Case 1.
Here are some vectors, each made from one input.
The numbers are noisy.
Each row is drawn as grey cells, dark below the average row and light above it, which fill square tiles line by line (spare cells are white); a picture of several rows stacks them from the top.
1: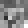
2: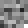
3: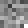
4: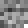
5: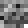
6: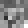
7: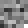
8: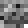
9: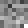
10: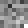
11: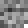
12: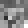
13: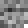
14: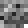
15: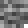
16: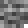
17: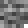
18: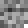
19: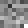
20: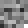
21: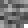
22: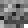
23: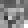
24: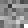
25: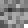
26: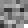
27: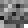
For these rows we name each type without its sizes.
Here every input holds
a point on a line.
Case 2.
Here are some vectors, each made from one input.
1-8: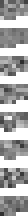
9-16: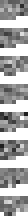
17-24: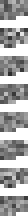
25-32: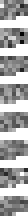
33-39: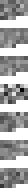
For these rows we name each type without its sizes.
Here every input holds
a node of a tree.
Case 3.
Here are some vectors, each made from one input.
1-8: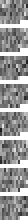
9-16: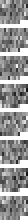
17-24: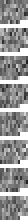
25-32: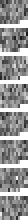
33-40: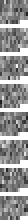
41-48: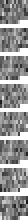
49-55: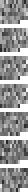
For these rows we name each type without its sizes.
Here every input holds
four true/false values.
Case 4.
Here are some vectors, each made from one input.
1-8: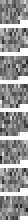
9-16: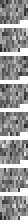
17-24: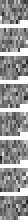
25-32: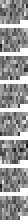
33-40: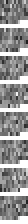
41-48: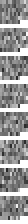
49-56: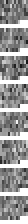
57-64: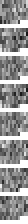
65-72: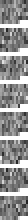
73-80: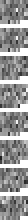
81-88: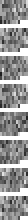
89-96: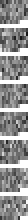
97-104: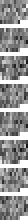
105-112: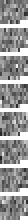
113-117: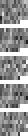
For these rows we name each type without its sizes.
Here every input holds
four true/false values.
